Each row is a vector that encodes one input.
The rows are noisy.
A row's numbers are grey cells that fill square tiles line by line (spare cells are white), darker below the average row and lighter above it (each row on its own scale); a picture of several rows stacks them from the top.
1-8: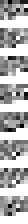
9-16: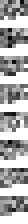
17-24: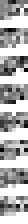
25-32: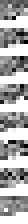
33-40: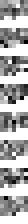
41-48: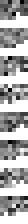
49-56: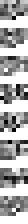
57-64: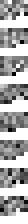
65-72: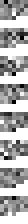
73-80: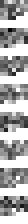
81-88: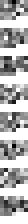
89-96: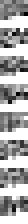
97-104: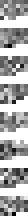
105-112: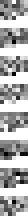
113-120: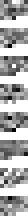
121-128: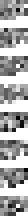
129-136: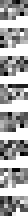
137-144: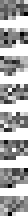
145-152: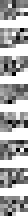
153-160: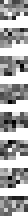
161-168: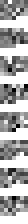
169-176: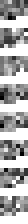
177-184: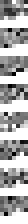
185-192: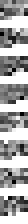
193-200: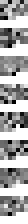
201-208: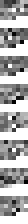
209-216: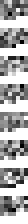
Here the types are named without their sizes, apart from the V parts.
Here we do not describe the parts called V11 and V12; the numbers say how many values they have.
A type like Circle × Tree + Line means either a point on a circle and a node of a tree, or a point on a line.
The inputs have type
Bool × (Line × Line + V12) × V11.
